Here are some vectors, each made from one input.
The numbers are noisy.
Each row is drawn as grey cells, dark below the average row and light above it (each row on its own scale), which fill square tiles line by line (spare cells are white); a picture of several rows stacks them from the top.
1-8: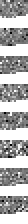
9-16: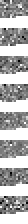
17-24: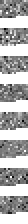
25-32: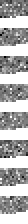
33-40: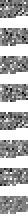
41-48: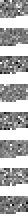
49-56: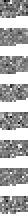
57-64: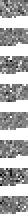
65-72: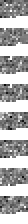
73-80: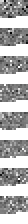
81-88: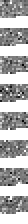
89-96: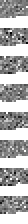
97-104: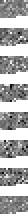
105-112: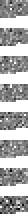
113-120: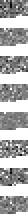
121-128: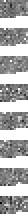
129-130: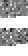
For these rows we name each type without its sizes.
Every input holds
either a fixed value, or a label and a true/false value.
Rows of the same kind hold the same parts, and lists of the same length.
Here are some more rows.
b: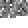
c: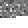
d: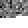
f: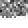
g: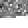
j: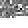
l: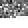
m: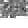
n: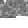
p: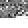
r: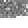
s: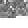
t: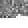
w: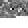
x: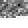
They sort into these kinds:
b, c, d, f, g, j, l, m, n, r, s, t, w, x
p

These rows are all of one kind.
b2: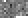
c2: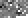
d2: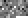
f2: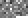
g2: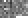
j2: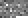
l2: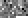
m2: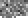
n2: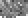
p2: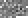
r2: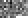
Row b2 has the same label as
c2, g2 and r2.
